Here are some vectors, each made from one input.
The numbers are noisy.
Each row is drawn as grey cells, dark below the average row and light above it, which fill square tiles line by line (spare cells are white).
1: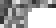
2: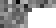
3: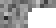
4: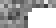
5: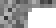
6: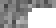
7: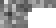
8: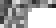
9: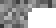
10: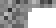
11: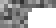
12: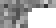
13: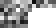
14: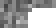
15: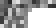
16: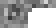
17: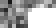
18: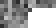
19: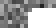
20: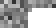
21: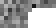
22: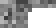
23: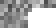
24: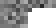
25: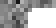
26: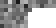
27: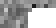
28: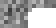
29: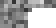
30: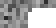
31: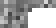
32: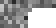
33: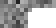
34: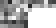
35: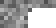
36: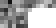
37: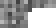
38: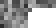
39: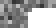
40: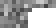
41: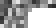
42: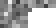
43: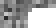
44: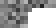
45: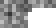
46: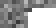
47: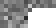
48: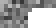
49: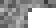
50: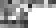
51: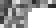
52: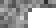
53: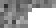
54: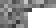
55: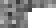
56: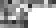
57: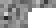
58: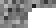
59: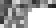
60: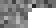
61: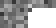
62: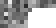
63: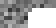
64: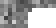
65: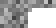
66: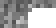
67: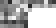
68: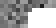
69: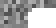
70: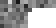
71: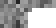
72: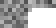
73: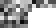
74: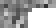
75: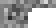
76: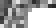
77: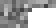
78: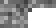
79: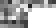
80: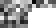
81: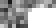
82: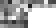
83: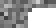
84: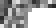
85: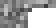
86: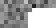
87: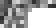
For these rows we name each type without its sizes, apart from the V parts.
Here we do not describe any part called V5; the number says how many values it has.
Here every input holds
either a label and a value of V5, or a point on a line.
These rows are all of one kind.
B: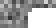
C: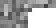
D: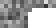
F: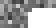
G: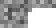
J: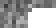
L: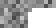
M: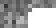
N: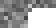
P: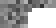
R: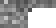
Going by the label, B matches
D and F.
